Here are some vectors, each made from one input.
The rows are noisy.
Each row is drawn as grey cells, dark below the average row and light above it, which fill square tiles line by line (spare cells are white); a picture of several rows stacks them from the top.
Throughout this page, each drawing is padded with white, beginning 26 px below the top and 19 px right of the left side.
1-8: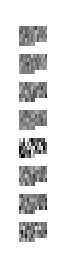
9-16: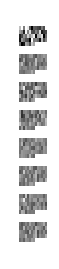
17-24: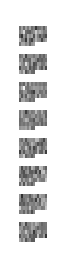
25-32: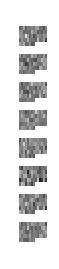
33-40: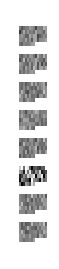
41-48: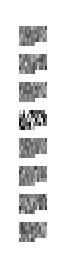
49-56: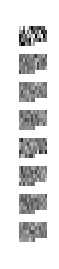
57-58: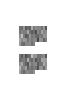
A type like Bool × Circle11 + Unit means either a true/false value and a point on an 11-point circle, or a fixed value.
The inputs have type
Tree8 + Unit.
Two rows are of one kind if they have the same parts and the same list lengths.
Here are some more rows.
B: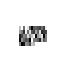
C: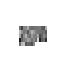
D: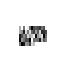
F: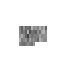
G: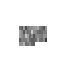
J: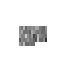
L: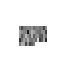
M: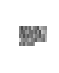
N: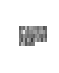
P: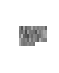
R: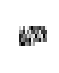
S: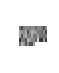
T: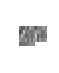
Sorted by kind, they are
B, D, R
C, F, G, J, L, M, N, P, S, T

